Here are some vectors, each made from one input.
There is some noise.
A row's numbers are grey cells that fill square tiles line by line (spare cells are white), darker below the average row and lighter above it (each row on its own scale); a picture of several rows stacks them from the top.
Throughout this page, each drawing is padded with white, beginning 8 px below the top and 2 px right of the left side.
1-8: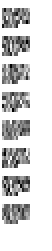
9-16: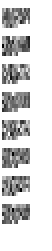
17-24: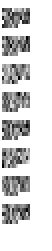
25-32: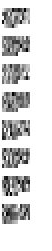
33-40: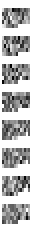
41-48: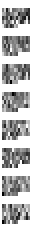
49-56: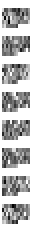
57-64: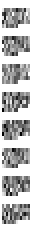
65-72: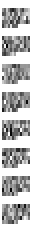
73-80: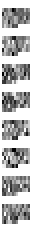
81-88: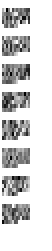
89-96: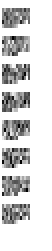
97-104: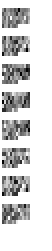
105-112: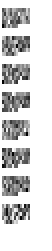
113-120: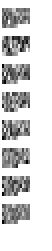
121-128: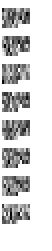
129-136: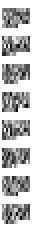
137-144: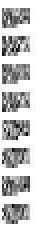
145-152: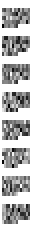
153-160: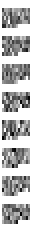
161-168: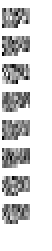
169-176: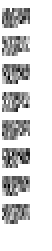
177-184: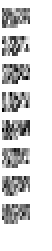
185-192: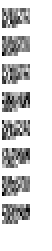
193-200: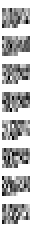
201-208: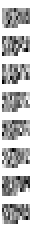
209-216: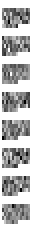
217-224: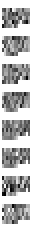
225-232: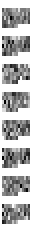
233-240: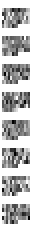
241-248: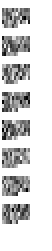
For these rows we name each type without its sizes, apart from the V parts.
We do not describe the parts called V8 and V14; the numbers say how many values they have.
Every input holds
a value of V8, together with either a point on a circle and a true/false value, or a value of V14.
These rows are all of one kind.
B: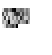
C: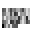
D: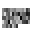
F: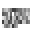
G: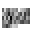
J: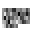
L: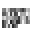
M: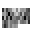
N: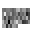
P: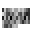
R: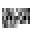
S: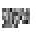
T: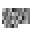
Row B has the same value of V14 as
F, L, P and S.
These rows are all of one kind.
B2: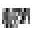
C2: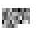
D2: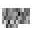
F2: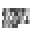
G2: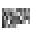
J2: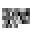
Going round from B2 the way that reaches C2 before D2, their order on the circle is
B2, C2, G2, D2, F2, J2.
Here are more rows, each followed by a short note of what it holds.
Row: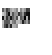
a value of V8 and a value of V14
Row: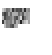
a point on a circle, a true/false value and a value of V8
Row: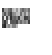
a value of V8 and a value of V14
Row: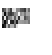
a point on a circle, a true/false value and a value of V8
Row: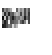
a point on a circle, a true/false value and a value of V8
